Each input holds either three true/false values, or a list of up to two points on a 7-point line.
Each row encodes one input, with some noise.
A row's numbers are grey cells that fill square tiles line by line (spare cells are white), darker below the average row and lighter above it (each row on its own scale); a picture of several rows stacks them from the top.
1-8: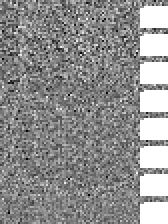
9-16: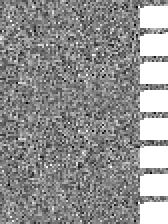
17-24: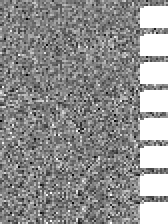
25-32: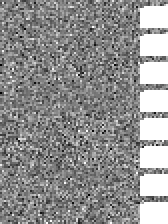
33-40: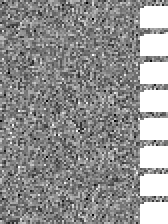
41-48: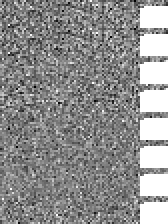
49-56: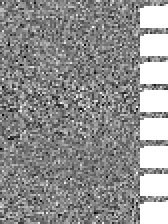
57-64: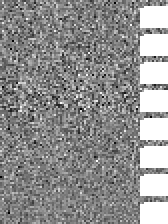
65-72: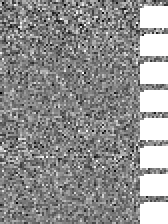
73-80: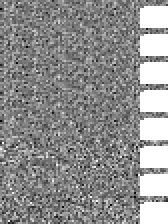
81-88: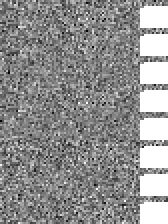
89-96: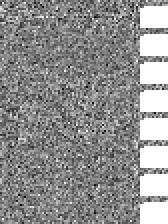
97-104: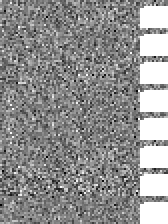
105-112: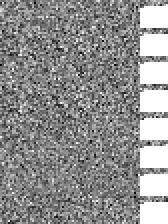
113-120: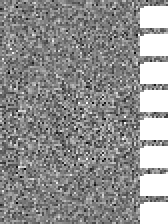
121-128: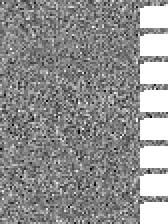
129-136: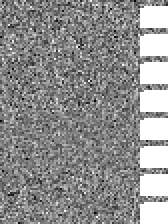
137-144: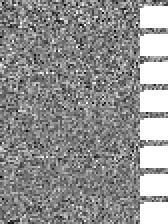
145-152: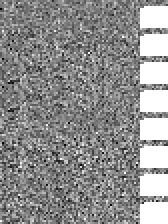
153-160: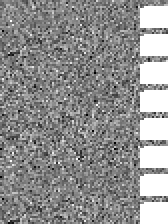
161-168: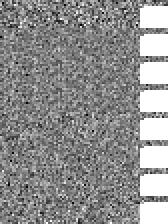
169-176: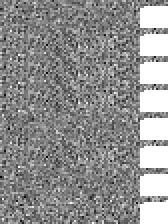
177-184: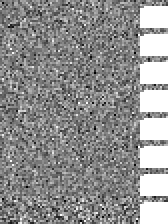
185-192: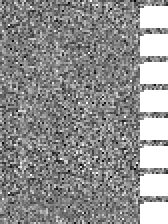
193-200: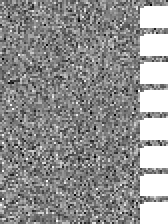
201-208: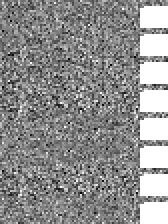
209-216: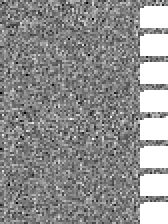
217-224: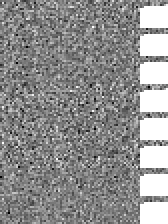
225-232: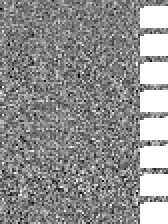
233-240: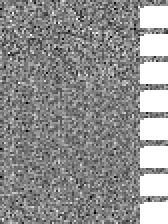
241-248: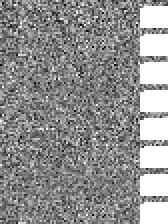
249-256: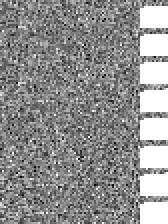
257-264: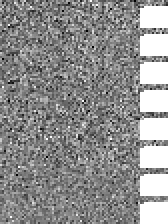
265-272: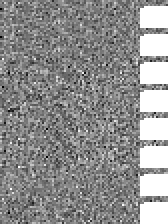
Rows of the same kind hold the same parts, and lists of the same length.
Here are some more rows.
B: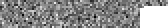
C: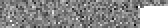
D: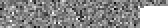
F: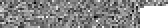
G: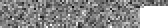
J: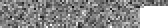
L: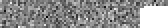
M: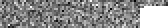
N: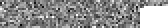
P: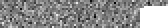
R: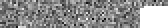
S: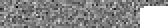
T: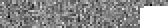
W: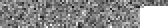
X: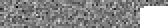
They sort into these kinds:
B, F, N, P, T
C, D, S, X
G, J, W
L, M, R

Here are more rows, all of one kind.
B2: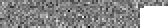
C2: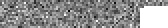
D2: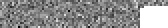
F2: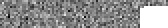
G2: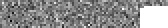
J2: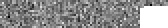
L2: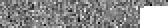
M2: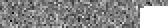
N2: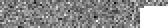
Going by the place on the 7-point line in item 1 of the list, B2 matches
D2, G2 and M2.
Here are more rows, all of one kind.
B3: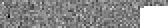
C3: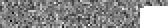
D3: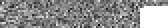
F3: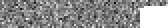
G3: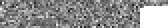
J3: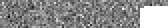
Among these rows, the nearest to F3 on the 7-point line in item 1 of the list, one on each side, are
C3 and D3.
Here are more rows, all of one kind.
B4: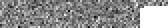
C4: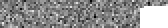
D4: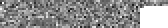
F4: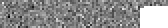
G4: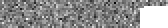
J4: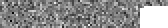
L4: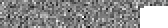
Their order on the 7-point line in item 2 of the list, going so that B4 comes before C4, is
D4, L4, B4, F4, G4, J4, C4.
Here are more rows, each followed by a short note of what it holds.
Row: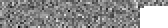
a list of two items
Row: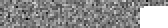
a list of one item
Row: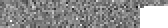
a list of one item
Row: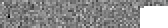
a list of two items
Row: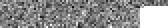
the empty list
